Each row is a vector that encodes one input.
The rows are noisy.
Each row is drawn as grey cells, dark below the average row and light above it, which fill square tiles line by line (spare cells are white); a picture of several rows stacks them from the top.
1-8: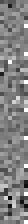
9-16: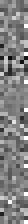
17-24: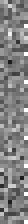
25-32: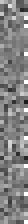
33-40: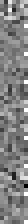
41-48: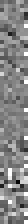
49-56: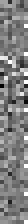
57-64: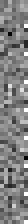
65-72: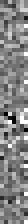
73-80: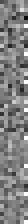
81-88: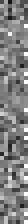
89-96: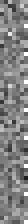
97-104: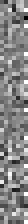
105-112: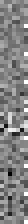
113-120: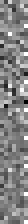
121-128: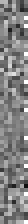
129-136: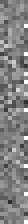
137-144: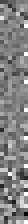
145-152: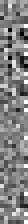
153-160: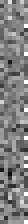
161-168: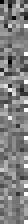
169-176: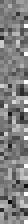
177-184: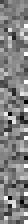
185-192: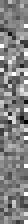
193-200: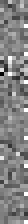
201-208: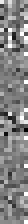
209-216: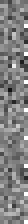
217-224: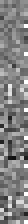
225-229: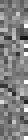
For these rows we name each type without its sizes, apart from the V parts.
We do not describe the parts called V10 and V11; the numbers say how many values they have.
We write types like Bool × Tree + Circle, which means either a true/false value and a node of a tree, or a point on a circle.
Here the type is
((Bool × Bool × Bool × Bool + Unit) × V10 + Circle) × V11.
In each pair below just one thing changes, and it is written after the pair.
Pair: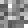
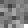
the value of V11
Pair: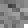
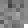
the value of V10
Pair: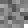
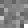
the value of V11
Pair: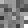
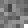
one of the four true/false values
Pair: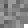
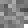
one of the four true/false values
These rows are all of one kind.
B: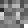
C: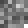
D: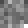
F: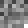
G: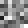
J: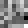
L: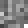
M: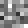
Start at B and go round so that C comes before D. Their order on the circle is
B, C, L, J, G, M, F, D.
